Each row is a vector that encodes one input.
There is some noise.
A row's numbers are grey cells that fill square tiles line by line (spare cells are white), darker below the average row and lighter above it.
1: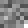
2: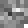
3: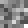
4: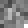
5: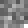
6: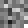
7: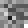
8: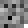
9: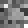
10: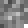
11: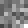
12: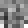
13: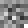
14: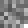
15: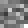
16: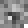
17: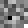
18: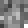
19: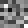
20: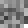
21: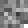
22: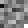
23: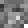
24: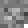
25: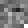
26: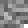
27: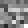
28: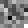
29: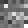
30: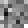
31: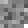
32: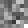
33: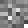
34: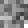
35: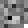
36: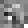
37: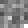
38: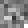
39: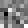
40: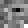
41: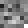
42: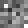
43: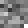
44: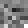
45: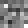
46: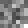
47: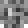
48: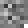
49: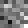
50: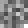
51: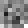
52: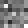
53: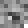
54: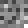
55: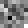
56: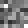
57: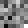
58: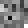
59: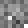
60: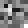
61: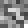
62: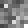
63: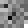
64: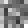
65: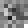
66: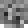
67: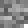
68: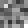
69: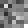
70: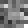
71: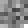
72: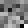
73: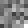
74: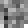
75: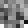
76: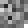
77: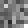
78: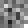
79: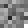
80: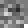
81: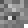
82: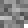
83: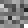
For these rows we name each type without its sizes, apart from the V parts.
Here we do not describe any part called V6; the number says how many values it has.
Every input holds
three true/false values, together with either a point on a line, or a value of V6.
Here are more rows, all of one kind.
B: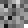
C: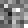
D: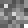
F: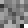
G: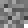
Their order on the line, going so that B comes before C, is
B, G, F, D, C.
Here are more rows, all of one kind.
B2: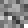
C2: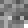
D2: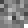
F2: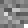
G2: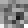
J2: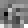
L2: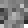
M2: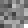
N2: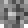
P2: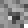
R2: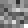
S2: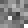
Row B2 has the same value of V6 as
P2 and S2.
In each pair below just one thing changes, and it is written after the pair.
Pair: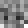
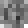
one of the three true/false values
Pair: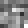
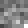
one of the three true/false values
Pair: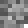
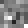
one of the three true/false values
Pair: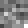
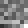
the value of V6
